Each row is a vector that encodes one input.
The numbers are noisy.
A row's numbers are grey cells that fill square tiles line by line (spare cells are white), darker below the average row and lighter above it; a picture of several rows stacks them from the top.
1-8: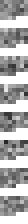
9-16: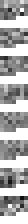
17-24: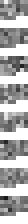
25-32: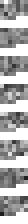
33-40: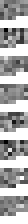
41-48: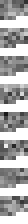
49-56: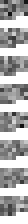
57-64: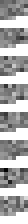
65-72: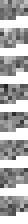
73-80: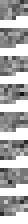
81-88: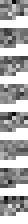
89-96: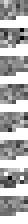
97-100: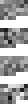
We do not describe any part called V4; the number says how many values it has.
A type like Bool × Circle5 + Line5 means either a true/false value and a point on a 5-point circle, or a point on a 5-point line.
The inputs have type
Bool × (Line5 + V4).
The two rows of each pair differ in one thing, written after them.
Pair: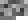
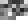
the true/false value
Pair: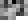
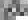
the true/false value
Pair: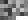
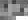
the value of V4
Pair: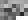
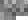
the value of V4
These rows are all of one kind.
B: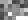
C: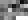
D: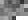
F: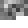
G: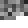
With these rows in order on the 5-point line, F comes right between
B and G.
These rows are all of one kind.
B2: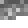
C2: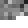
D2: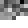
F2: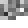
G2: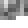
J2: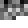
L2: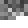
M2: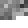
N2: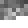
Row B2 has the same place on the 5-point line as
D2, F2 and J2.
